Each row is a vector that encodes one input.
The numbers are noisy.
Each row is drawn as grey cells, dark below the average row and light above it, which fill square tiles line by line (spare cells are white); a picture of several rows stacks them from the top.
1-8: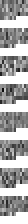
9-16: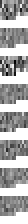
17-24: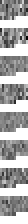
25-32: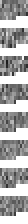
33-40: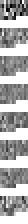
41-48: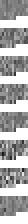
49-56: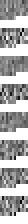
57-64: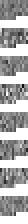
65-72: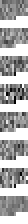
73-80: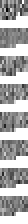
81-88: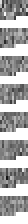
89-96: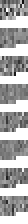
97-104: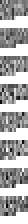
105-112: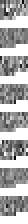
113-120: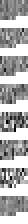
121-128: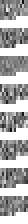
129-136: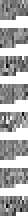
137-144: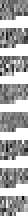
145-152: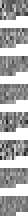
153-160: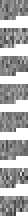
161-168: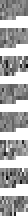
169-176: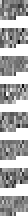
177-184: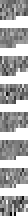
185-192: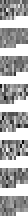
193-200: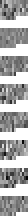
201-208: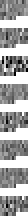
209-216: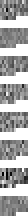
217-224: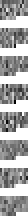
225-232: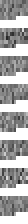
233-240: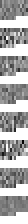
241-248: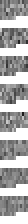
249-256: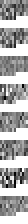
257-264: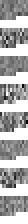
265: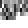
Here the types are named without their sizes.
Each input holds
either a point on a circle, or a fixed value, or four true/false values.
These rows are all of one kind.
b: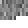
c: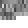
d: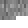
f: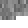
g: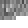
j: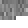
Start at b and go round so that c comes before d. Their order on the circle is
b, c, g, f, d, j.
